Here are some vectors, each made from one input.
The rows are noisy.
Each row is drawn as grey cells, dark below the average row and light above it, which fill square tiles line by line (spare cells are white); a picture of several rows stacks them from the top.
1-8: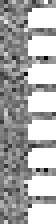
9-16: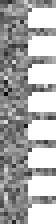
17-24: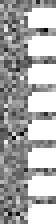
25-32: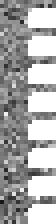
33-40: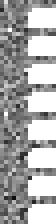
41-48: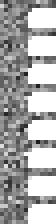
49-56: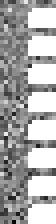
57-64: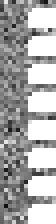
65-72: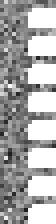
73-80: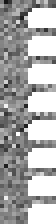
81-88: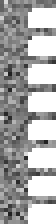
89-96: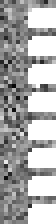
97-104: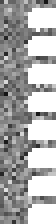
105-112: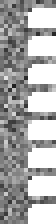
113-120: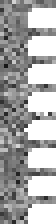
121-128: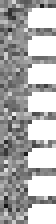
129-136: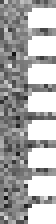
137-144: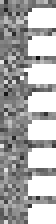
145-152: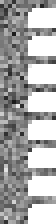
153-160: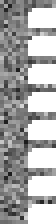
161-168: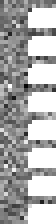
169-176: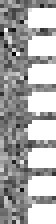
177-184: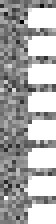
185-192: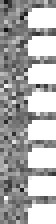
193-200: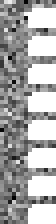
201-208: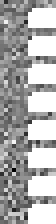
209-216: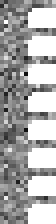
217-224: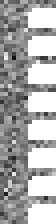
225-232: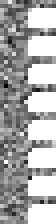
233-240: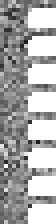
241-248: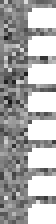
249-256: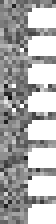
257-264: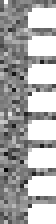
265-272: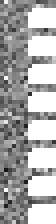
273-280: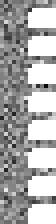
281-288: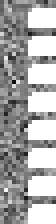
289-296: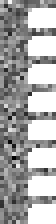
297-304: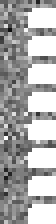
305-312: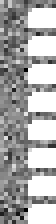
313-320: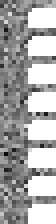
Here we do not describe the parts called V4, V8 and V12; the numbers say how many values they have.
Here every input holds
either a node of a 7-node tree and a value of V12, or a value of V4 and a value of V8, or a list of up to three points on a 7-point line.
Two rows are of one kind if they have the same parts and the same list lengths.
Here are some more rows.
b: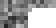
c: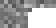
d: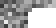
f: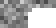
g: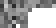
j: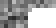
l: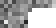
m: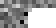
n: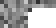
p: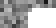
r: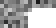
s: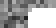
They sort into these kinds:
b, j, s
c, g
d, l
f, p, r
m
n

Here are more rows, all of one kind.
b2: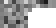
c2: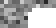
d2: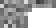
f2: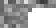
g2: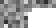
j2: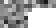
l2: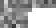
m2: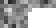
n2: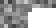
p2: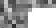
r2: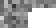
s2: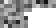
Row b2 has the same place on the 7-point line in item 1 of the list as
d2 and j2.
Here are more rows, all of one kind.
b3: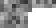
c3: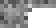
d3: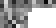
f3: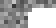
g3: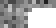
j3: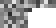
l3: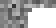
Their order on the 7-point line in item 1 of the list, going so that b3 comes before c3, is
d3, b3, f3, l3, j3, c3, g3.
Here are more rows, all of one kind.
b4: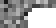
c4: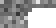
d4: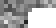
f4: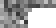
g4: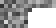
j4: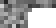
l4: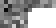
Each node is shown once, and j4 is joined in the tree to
b4.
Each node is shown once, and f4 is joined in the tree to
c4.
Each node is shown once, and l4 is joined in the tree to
b4, c4 and g4.
